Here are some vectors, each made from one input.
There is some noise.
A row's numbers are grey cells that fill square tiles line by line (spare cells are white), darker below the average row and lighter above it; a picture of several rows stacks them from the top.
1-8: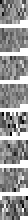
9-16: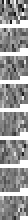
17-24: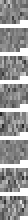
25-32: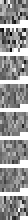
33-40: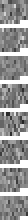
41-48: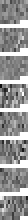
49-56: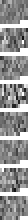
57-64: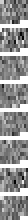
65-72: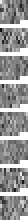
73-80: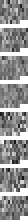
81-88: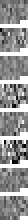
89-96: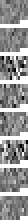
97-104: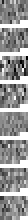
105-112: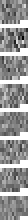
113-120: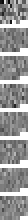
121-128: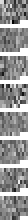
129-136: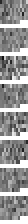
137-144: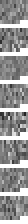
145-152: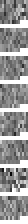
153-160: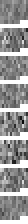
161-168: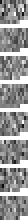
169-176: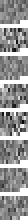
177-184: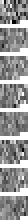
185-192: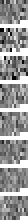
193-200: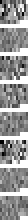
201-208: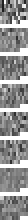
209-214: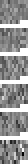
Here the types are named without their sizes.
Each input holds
a label.
